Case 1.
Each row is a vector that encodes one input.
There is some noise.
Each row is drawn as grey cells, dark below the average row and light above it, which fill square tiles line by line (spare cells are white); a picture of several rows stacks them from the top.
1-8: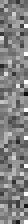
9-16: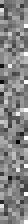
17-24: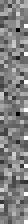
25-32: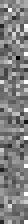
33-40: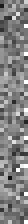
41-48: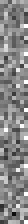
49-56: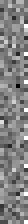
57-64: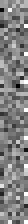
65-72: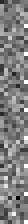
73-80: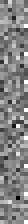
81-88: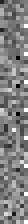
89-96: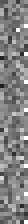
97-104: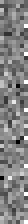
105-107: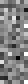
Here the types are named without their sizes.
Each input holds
either a point on each of two lines, or three true/false values.
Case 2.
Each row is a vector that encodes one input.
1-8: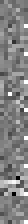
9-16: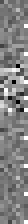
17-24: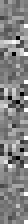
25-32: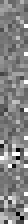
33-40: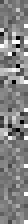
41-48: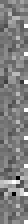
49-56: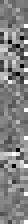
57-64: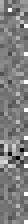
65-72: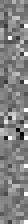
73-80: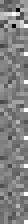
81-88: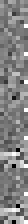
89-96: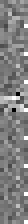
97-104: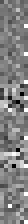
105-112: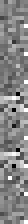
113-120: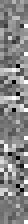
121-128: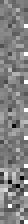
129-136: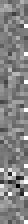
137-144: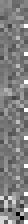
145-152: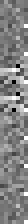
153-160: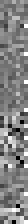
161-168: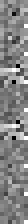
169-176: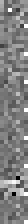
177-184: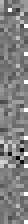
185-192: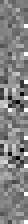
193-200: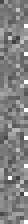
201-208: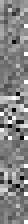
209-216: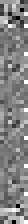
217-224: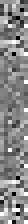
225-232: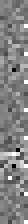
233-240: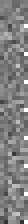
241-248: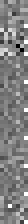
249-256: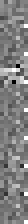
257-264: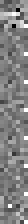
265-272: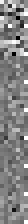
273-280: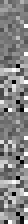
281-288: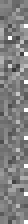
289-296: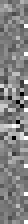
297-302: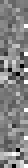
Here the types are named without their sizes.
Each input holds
a true/false value, together with either a fixed value, or a node of a tree.
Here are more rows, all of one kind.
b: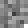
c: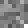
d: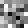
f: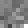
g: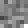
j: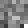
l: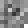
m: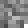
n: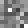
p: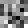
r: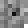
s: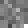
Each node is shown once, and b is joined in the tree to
g, m and r.
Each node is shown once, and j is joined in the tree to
m.
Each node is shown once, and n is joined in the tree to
l.
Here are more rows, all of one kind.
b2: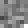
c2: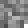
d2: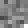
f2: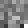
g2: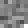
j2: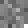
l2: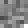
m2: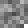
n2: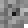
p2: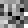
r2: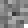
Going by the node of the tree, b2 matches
d2, g2 and l2.
